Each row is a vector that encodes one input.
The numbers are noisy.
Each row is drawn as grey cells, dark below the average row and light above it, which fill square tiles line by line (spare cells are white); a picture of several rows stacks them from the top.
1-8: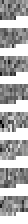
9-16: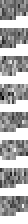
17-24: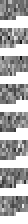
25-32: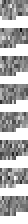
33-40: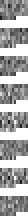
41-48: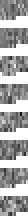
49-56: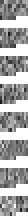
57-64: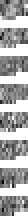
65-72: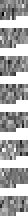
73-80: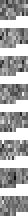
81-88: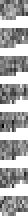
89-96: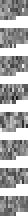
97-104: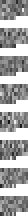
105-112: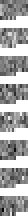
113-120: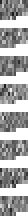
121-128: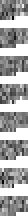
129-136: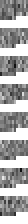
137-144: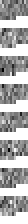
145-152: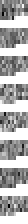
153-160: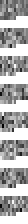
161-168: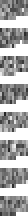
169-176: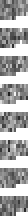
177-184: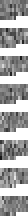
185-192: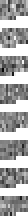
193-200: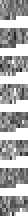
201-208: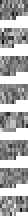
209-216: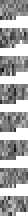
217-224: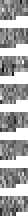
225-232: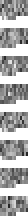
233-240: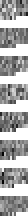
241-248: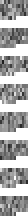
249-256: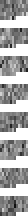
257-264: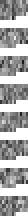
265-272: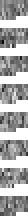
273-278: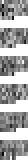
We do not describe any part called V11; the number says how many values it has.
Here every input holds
a true/false value, together with either a node of an 8-node tree, or a value of V11.
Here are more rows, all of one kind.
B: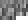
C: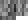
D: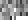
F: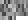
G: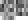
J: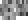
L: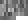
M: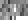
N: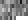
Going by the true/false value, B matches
C, L and N.
